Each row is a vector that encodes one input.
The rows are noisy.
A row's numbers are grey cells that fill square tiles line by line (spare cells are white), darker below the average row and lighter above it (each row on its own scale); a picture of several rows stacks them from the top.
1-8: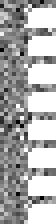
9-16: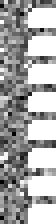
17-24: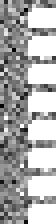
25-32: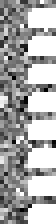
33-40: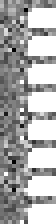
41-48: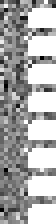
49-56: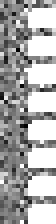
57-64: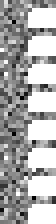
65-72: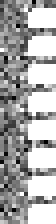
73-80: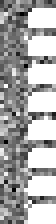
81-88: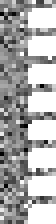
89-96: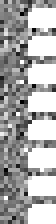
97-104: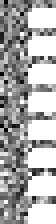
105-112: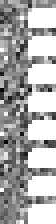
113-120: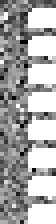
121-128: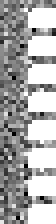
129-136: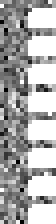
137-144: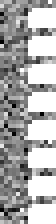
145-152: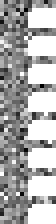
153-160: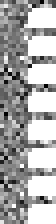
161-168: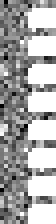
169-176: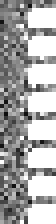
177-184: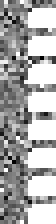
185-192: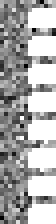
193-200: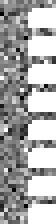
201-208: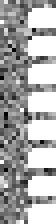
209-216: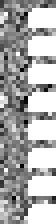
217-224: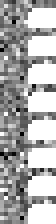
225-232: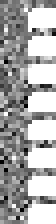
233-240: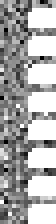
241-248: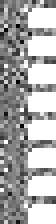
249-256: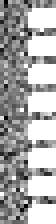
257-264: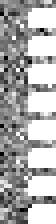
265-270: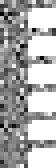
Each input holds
either a point on an 8-point circle, one of 7 labels and a point on a 9-point line, or two labels (each one of 6).
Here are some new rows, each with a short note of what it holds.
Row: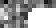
two labels (each one of 6)
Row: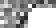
two labels (each one of 6)
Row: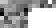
a point on an 8-point circle, one of 7 labels and a point on a 9-point line
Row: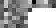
two labels (each one of 6)
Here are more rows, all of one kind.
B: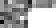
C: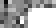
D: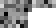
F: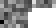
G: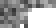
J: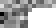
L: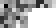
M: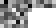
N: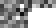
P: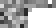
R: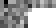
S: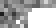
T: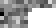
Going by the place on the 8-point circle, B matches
F, J, N and T.
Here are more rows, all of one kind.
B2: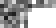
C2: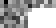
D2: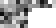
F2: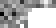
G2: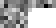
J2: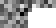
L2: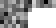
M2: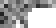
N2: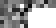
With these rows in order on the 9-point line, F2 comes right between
D2 and M2.
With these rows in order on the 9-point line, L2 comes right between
B2 and C2.
